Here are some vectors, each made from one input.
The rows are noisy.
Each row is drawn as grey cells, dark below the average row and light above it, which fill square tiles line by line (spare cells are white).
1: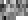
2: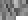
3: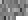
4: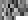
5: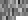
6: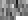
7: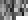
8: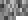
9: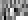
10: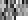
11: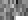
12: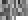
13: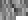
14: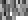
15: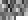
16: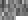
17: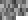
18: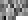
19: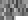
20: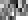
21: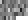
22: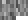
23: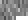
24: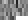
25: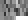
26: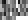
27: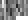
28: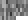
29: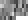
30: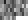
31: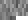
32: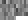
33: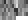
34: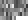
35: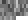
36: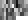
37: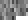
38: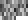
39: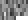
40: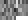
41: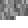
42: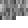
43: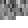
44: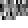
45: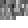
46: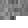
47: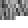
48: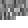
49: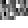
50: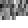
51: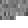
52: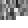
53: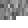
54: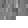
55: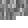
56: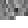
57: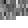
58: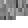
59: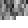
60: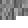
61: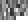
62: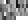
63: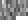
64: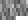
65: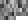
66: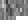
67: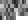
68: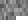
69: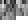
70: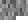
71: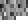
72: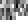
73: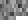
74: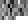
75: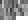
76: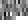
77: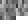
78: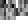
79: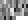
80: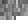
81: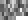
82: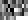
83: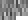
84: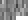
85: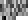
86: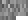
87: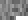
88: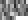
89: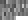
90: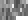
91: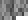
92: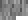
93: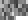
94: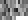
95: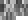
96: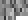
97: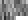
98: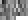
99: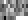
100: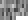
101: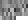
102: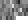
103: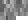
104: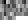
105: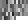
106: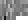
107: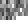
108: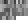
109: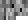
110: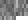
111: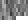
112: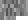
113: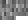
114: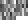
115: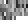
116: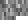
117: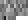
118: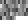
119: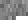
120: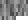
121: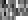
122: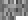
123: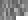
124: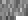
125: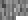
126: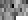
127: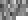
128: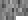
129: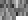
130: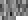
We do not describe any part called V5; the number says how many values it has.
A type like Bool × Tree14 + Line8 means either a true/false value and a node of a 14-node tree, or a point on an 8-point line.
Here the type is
List2(Line6) × V5.
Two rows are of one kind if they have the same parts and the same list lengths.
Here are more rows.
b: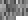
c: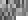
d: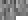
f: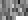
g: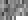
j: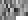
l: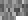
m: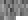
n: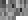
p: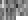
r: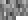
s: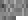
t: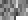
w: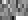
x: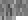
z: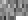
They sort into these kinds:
b, d, f, l, n, r, s, t, w
c, z
g, j, m, p, x

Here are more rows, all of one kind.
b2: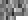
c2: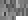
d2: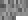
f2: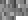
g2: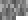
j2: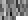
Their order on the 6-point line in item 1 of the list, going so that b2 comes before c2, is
g2, d2, b2, f2, j2, c2.
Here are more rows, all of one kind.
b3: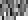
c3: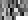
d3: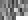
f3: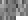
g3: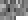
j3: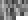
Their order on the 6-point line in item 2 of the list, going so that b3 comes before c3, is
b3, j3, g3, d3, c3, f3.
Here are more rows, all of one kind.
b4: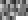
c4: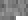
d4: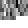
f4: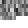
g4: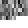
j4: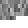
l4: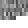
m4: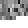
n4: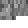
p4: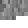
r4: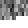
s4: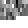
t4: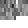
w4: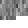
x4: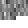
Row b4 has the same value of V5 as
l4, m4, n4 and x4.
